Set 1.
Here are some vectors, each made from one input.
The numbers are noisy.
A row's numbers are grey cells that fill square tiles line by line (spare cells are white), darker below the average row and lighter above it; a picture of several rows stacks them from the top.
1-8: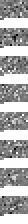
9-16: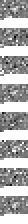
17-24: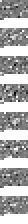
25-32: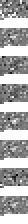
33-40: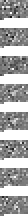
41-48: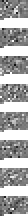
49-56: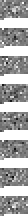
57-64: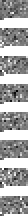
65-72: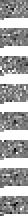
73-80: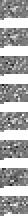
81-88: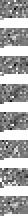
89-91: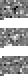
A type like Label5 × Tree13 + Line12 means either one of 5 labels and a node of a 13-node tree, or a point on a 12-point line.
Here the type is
Line9.
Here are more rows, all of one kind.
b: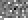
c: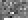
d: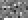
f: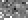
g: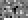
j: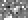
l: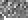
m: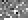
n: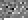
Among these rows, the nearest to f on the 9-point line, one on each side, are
b and l.
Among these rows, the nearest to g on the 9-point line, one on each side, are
b and d.
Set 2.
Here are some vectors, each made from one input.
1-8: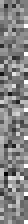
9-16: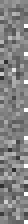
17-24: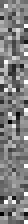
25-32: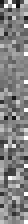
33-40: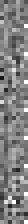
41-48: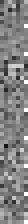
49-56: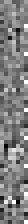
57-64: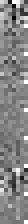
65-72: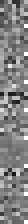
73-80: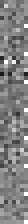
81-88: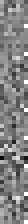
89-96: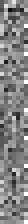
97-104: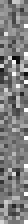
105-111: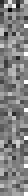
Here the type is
Bool × Bool × Bool × Bool + Unit.
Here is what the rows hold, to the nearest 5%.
About 5% of them hold a fixed value. The rest hold four true/false values.
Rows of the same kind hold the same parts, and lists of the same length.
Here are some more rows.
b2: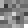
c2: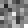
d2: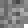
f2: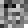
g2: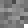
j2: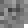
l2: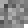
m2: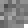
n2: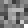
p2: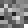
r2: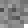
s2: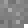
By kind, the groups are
b2, c2, d2, f2, g2, j2, l2, m2, p2, r2, s2
n2

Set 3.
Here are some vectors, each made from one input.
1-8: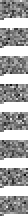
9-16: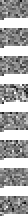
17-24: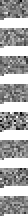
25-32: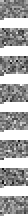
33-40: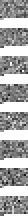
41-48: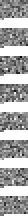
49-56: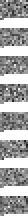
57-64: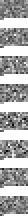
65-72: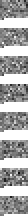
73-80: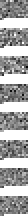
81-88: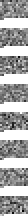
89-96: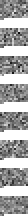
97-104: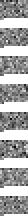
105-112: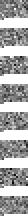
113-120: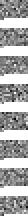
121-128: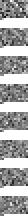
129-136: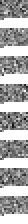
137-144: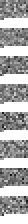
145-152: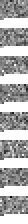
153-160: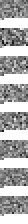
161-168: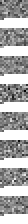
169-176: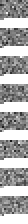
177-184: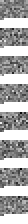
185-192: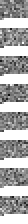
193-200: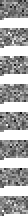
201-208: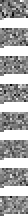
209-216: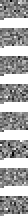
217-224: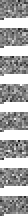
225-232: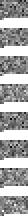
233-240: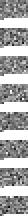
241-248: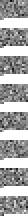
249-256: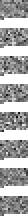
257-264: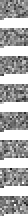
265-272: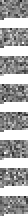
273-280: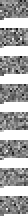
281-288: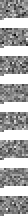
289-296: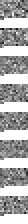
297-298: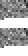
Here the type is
Circle19.
